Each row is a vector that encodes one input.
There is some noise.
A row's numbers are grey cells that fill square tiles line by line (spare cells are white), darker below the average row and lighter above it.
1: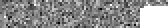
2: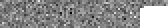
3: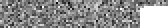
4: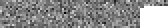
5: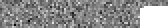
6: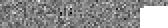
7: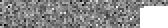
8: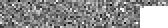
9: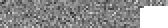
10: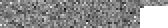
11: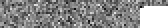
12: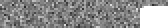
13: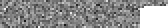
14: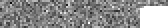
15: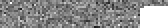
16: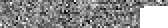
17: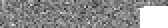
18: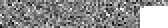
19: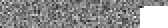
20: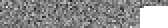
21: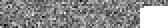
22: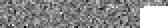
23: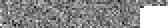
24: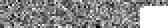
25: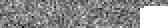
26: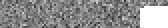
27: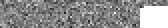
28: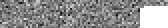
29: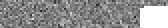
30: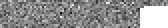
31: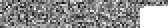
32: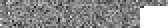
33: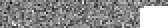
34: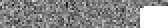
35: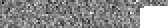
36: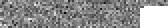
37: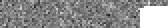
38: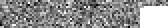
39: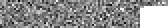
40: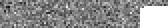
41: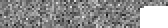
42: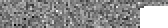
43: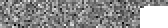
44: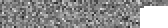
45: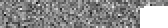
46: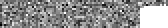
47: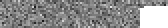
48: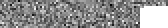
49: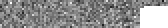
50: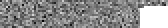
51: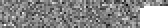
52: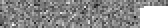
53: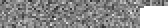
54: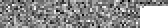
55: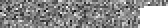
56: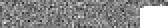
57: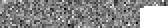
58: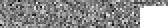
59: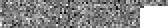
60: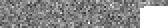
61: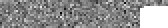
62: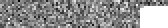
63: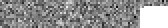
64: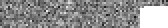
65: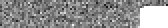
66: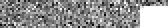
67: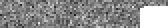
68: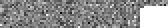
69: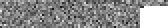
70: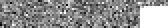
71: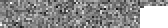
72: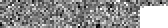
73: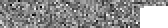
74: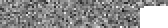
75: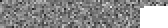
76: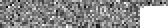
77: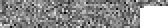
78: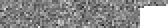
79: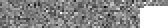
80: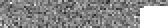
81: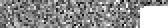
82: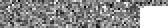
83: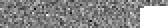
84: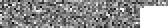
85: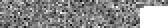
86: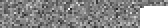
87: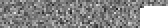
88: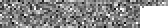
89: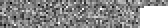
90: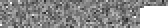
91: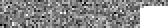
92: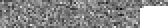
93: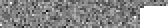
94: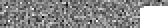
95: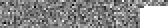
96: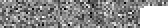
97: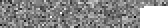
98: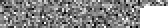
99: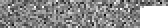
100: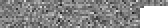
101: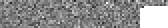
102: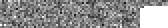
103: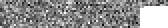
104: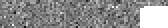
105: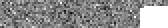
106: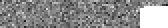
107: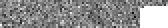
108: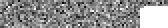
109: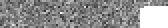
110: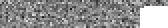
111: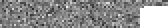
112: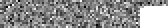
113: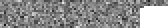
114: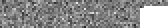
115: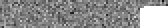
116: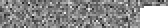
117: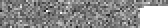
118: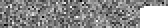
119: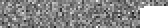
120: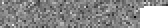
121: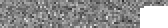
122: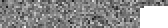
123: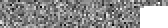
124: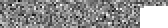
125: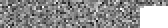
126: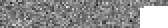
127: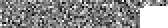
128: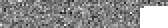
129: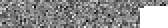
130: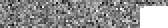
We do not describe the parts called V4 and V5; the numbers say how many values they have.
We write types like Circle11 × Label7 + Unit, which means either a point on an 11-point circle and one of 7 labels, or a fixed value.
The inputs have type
Line7 × (Tree9 + Unit) × V4 + V5.
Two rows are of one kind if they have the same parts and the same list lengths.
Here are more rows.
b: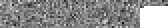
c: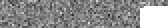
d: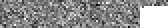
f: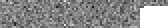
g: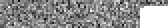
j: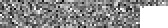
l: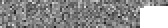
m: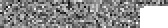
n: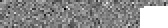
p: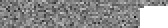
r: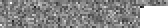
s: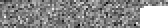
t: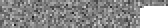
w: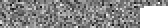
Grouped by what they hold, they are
b, f, r, s, t
c, d, l, n, p
g, j, m, w

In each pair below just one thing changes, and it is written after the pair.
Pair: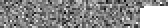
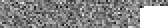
the node of the tree
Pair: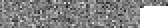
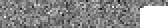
the place on the 7-point line
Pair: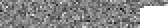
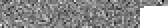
the value of V4
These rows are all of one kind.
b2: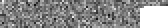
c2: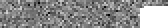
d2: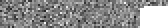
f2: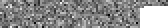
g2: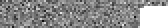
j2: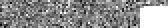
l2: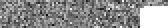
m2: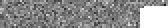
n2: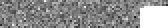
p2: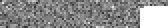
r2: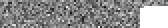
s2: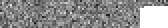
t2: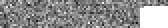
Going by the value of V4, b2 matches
n2 and r2.
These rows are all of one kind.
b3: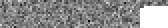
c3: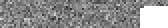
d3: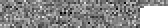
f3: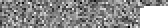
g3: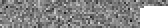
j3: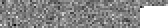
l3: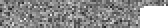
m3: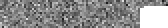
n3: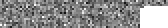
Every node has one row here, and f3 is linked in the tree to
d3, j3 and m3.
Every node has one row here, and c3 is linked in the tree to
d3 and l3.
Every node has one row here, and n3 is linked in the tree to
m3.
